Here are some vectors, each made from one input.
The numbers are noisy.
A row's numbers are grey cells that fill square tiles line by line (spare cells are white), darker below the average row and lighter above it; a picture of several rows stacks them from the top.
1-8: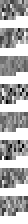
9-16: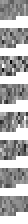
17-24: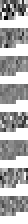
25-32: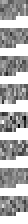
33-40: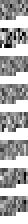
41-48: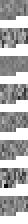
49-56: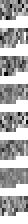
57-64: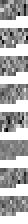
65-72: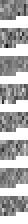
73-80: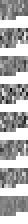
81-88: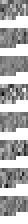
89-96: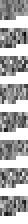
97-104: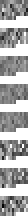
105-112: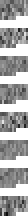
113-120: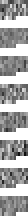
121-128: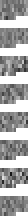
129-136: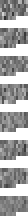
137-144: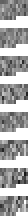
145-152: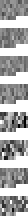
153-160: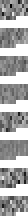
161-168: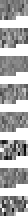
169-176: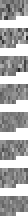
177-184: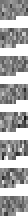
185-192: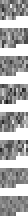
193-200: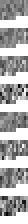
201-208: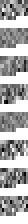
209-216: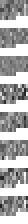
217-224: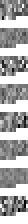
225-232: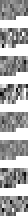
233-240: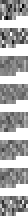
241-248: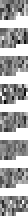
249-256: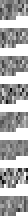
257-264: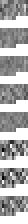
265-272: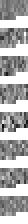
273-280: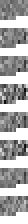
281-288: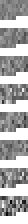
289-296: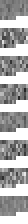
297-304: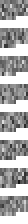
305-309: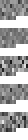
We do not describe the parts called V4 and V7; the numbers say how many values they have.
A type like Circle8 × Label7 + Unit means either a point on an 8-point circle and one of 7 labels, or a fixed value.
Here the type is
Circle6 × (Line5 + (Line6 + V4) × V4) × V7.
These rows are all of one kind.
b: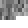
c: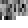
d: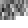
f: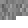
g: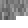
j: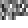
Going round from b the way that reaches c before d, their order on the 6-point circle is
b, j, c, g, f, d.
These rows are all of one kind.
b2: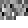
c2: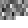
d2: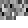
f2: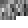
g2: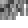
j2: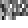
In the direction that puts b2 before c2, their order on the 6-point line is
b2, f2, j2, d2, g2, c2.
